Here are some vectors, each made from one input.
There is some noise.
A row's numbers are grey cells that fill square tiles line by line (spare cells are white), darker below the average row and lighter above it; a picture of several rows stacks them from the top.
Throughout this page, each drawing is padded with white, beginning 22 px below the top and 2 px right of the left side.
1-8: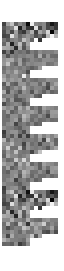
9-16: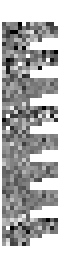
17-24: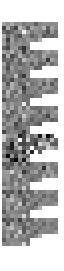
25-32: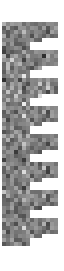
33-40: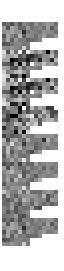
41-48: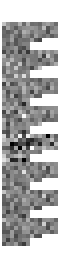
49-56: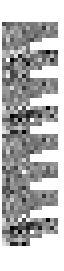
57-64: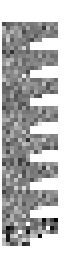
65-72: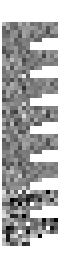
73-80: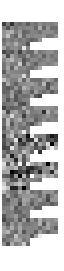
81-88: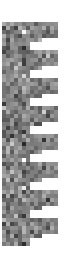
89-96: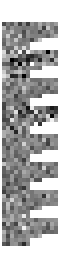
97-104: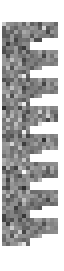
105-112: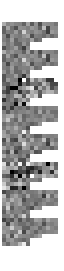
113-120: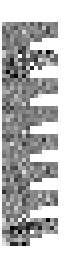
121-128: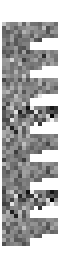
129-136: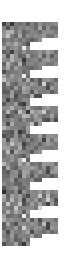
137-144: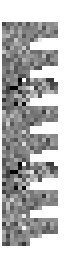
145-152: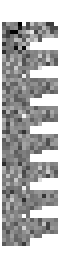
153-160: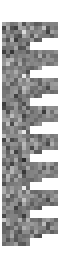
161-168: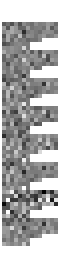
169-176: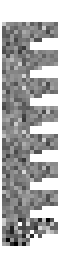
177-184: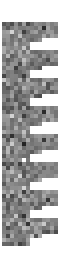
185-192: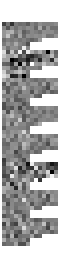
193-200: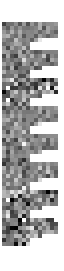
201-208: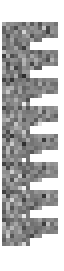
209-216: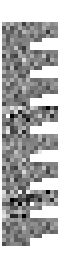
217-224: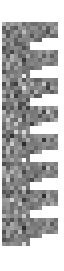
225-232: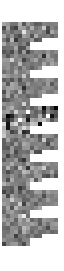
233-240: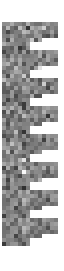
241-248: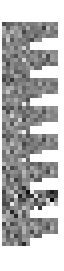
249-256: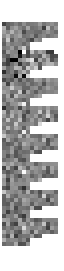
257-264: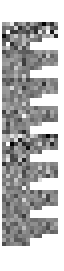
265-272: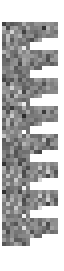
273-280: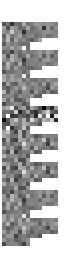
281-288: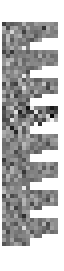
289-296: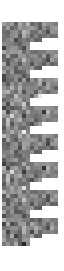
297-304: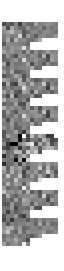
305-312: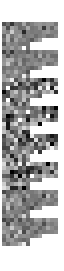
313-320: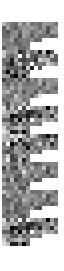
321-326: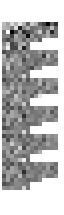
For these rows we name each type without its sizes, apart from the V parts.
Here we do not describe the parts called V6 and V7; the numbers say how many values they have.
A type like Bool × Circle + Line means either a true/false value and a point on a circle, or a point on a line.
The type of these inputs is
Bool × (Circle + V6) + V7.
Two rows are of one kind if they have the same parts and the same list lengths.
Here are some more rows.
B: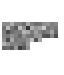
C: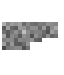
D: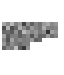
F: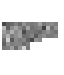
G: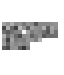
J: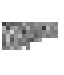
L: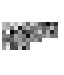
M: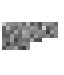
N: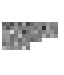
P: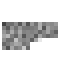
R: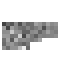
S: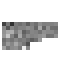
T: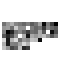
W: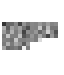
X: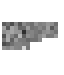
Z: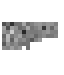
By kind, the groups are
B, D, G, N, P, S, W
C, F, J, M, R, X, Z
L, T

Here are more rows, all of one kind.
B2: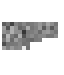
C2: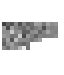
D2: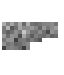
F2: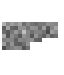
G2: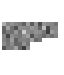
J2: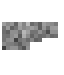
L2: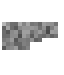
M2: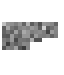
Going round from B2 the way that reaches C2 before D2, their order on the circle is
B2, M2, G2, C2, F2, D2, J2, L2.
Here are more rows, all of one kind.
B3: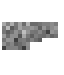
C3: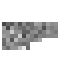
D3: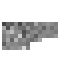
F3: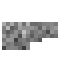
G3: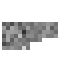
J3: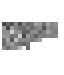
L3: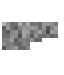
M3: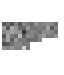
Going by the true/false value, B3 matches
F3 and L3.
